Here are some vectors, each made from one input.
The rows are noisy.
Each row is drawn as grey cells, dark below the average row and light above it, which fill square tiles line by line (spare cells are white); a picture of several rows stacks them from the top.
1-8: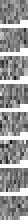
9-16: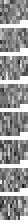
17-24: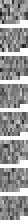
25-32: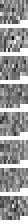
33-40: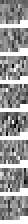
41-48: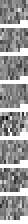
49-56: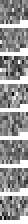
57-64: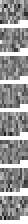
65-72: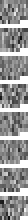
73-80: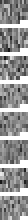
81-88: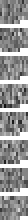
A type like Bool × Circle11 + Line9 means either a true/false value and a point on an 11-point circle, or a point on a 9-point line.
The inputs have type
Bool × Bool × Bool × Bool.
